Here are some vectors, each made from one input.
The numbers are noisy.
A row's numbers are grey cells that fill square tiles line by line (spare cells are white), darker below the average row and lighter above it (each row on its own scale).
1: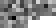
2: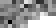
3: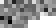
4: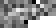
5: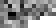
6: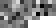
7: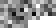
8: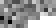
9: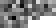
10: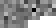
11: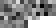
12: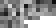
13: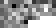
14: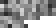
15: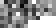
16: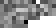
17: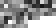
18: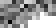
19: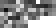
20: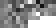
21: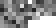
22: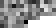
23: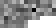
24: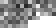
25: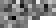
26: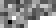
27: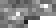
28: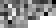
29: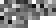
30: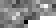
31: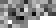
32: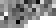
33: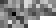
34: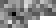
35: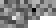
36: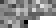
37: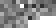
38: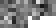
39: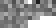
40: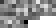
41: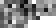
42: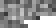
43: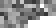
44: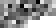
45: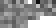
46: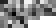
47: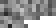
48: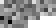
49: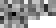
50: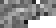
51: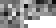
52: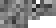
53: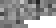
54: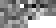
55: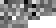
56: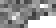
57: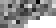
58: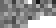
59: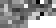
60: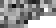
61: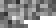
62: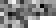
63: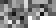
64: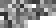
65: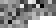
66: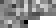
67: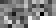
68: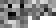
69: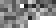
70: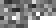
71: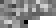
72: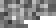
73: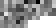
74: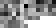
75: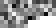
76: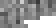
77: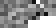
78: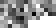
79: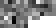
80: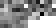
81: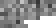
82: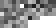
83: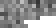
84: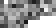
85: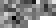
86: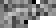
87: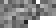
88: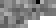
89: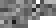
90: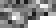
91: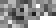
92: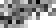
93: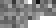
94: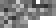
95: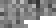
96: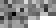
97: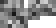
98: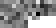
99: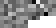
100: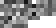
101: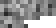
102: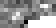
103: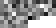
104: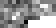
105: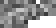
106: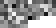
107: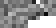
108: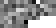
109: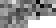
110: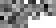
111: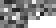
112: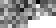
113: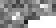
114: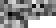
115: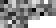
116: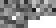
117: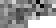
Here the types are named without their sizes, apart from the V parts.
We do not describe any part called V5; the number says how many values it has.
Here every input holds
a value of V5, together with either a label, or a point on a line.
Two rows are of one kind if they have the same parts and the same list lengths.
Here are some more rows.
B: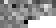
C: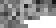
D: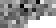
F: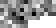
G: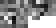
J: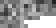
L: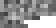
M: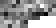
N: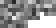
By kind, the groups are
B, C, J, L, M
D, F, G, N

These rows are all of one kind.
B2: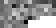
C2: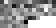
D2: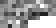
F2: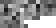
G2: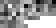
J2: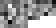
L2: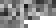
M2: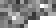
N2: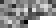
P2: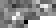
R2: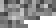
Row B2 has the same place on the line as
C2, N2 and P2.
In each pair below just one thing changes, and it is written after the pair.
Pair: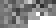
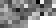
the value of V5
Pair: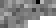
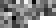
the value of V5
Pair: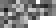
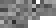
the label
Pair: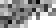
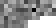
the label
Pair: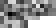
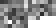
the label
